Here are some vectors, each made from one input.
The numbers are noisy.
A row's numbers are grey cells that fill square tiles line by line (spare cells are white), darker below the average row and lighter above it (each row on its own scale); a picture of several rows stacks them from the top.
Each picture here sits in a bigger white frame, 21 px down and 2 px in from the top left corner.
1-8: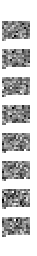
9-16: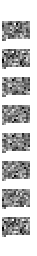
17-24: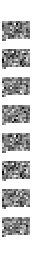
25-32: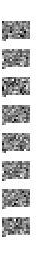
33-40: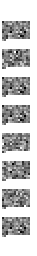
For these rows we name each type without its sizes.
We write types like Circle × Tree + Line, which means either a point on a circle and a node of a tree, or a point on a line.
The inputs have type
Line.
